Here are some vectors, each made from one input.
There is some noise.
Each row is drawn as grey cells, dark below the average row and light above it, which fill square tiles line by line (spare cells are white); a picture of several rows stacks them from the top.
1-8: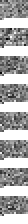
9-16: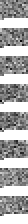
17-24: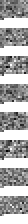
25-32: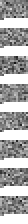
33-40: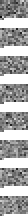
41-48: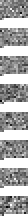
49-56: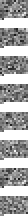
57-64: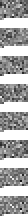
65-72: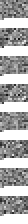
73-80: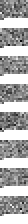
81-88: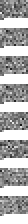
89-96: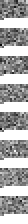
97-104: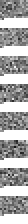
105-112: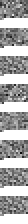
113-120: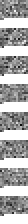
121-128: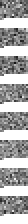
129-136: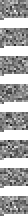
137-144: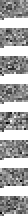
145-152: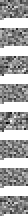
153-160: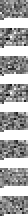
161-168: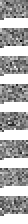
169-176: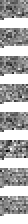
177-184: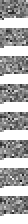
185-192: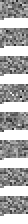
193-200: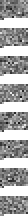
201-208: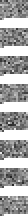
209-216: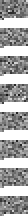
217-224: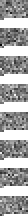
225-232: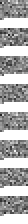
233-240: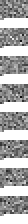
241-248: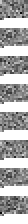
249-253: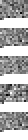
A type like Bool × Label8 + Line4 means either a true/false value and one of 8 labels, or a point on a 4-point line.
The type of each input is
Line7 + Line17.
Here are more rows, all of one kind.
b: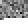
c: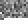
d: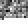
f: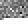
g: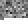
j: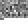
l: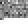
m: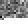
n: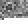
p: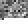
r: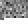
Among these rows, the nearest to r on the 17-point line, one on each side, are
b and g.
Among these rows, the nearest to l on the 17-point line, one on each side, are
f and j.
